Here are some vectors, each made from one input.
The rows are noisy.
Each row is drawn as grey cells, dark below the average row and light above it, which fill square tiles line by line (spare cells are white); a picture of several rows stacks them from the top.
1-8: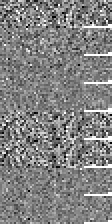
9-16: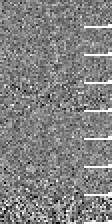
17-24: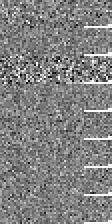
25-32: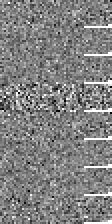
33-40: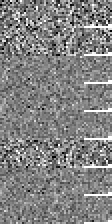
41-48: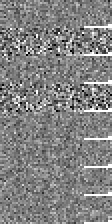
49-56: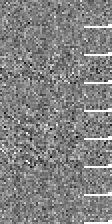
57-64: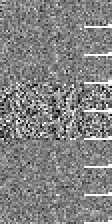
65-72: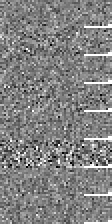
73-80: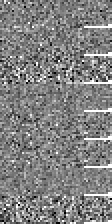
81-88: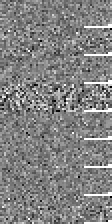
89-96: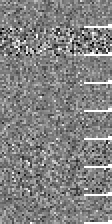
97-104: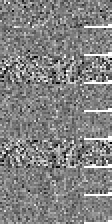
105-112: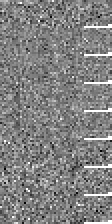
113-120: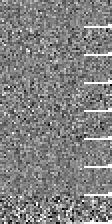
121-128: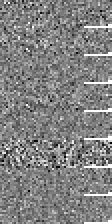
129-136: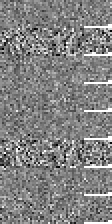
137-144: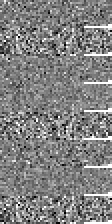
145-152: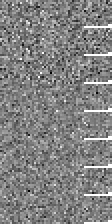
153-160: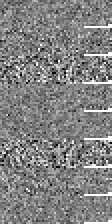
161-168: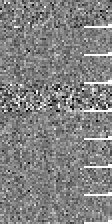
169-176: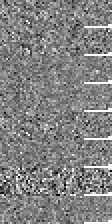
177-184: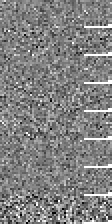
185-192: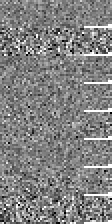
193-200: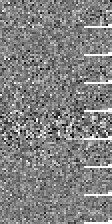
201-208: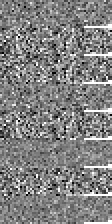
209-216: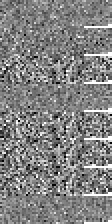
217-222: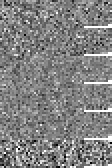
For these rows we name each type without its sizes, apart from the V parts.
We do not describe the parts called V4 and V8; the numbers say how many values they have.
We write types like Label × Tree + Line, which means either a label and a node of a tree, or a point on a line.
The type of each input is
Line + Tree × (Tree × V4 + V8).
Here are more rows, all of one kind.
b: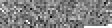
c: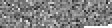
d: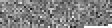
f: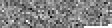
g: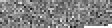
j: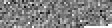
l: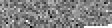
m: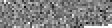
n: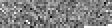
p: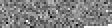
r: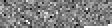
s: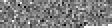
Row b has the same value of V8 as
f, l, n and p.
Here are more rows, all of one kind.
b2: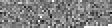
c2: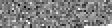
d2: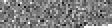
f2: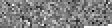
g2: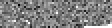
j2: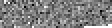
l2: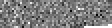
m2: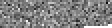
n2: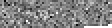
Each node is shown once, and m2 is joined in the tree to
b2, c2, g2 and n2.
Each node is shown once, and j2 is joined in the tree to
n2.
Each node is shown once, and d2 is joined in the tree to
b2.
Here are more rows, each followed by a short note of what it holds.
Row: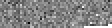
a node of each of two trees and a value of V4
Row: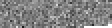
a node of each of two trees and a value of V4
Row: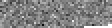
a node of each of two trees and a value of V4
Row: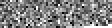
a point on a line
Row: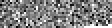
a point on a line
